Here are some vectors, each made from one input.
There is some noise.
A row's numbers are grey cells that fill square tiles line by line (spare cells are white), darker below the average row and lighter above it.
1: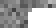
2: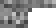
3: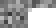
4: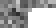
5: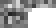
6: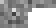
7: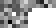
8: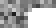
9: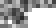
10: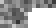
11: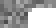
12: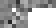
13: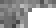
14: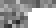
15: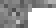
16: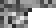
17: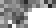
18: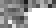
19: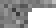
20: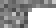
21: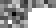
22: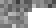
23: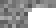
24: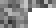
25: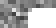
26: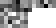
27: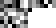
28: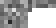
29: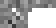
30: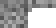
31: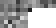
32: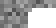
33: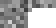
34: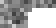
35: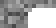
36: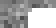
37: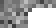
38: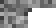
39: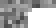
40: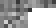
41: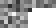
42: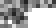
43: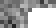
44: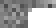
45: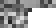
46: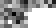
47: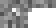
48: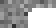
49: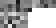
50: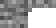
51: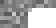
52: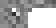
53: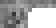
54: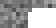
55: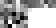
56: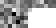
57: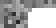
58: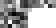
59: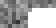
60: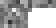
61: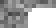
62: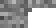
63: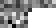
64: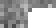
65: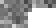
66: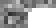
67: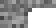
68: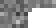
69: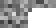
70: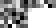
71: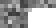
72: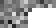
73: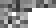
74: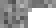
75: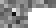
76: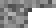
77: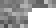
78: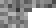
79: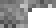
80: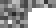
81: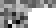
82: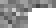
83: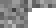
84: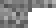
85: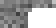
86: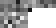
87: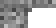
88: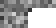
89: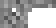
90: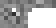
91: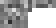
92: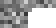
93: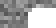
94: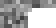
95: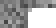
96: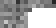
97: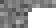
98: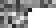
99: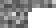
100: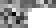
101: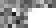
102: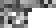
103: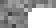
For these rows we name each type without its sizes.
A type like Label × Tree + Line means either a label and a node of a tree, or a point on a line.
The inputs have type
(Bool × Bool × Bool + Label) × Circle.
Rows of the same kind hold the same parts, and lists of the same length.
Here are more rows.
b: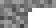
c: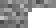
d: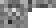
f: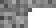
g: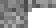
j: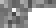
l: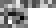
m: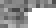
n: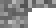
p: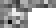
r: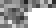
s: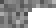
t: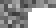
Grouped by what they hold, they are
b, c, d, g, j, l, m, p, r
f, n, s, t

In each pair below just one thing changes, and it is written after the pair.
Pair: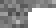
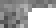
the place on the circle
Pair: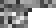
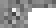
the place on the circle
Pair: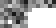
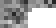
the label
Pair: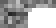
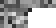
the place on the circle
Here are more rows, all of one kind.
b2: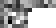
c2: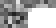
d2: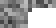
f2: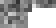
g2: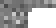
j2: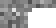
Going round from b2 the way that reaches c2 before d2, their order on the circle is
b2, g2, c2, d2, j2, f2.
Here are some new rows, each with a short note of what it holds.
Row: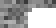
a point on a circle and a label
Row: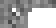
a point on a circle and a label
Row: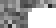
a point on a circle and three true/false values
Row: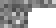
a point on a circle and three true/false values
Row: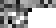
a point on a circle and a label
